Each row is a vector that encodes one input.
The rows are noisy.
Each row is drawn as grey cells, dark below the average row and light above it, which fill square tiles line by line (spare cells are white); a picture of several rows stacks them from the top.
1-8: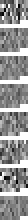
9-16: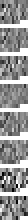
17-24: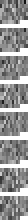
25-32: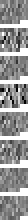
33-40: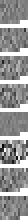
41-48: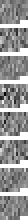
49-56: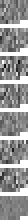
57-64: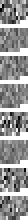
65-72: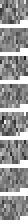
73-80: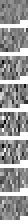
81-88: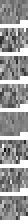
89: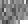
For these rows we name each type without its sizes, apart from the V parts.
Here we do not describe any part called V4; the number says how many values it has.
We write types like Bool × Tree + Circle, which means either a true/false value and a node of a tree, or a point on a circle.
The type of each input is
List(Bool × V4).
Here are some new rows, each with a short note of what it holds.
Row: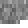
a list of two items
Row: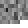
the empty list
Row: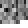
the empty list
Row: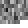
the empty list
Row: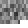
the empty list
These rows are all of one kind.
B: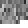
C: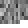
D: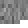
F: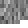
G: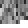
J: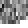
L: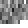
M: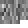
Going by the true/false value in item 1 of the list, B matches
G and J.
